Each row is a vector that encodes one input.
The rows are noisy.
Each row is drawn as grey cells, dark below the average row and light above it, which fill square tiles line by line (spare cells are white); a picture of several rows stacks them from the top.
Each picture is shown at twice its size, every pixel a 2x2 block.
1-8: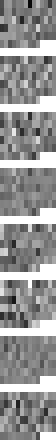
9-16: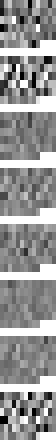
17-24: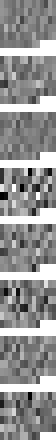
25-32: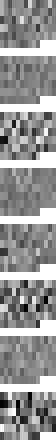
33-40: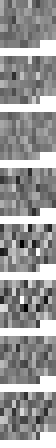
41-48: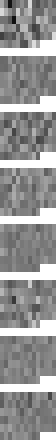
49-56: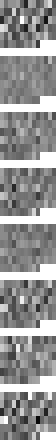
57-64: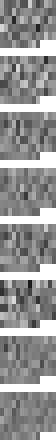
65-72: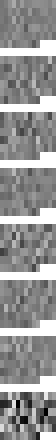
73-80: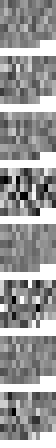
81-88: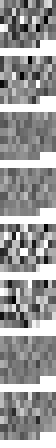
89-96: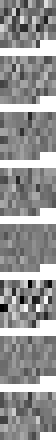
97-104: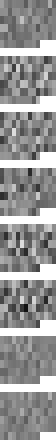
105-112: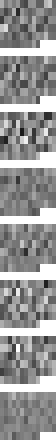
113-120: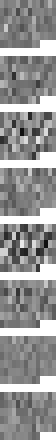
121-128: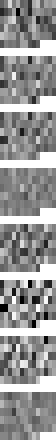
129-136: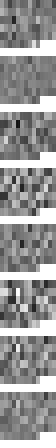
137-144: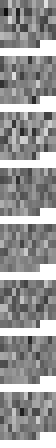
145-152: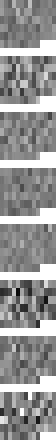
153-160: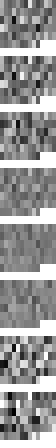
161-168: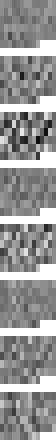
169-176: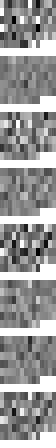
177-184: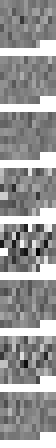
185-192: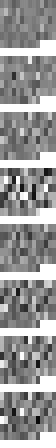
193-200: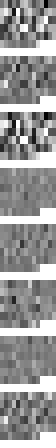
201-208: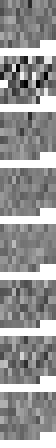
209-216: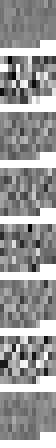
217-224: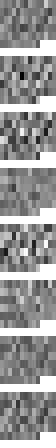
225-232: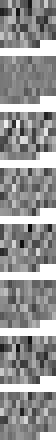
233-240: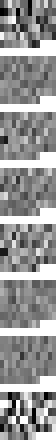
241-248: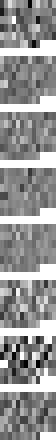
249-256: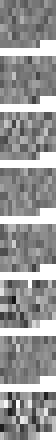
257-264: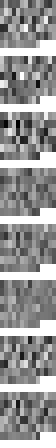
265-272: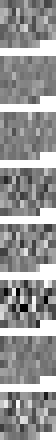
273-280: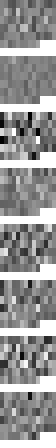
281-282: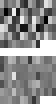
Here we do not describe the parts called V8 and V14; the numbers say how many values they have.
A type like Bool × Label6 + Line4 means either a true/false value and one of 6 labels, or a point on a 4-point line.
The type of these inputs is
(Line7 + V8 × V14) × Tree13.
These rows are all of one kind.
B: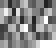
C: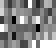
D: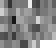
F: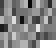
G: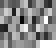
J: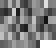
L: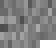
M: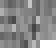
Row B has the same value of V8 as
C and F.
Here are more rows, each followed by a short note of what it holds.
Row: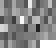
a point on a 7-point line and a node of a 13-node tree
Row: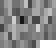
a point on a 7-point line and a node of a 13-node tree
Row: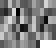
a node of a 13-node tree, a value of V8 and a value of V14
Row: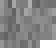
a point on a 7-point line and a node of a 13-node tree
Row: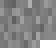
a node of a 13-node tree, a value of V8 and a value of V14
